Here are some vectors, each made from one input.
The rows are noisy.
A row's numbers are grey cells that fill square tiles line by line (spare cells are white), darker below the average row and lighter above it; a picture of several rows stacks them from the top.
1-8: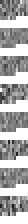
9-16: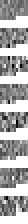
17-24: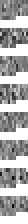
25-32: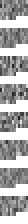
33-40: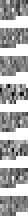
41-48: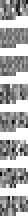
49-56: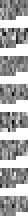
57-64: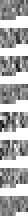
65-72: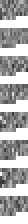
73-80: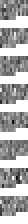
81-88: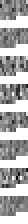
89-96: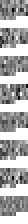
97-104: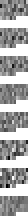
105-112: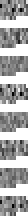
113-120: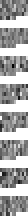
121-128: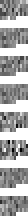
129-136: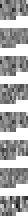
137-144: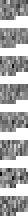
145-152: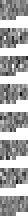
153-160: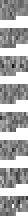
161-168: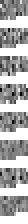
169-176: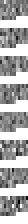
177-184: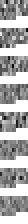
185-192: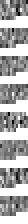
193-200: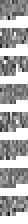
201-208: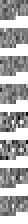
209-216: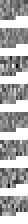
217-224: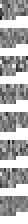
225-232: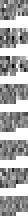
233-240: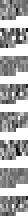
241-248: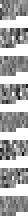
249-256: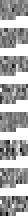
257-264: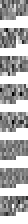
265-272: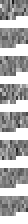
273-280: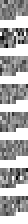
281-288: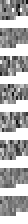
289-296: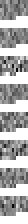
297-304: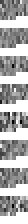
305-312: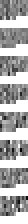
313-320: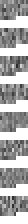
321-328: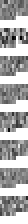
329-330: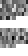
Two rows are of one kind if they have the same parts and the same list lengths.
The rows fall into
3 kinds.
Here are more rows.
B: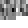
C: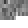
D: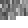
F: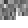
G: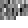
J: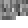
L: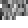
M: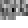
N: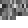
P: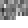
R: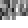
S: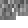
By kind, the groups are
B, C, F, J, M, P, S
D, G, L, R
N

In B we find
four true/false values.
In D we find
a node of an 18-node tree.
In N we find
a fixed value.
